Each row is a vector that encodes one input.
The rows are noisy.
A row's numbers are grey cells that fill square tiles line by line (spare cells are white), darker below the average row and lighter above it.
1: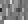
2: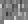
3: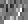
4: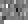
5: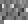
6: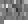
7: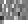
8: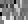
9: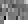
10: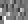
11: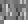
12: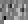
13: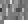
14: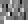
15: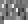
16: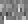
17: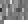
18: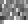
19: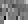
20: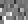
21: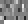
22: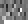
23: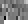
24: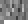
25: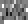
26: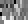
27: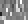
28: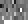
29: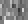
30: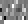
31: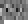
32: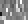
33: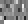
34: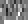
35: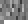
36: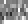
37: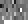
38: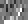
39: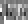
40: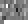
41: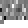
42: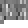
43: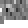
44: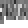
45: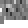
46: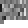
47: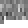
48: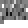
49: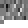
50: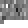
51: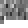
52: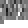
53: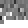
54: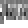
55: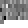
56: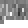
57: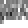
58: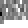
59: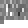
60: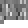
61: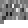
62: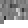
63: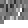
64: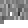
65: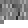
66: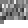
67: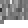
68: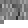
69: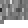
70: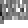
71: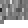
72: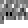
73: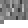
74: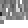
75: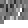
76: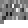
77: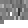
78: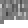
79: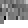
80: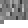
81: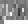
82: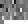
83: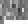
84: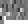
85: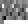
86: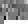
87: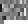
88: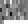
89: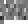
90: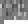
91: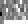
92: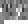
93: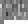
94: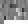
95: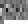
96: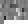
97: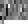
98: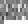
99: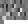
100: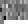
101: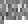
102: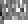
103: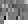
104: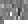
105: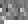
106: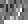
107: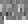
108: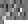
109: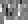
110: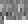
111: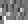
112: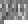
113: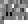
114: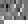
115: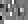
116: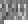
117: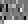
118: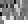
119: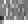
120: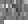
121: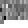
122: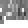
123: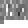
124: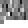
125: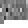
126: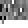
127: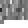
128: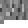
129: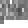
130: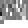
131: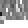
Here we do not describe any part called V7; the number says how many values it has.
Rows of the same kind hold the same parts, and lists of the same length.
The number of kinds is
2.
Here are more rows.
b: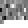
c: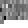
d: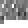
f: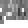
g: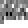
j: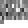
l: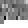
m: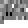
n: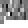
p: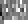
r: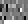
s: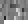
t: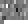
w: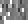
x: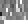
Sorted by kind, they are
b, d, f, n, r, w
c, g, j, l, m, p, s, t, x

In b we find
a point on a 5-point line and a point on an 8-point line.
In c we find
a point on an 8-point line and a value of V7.
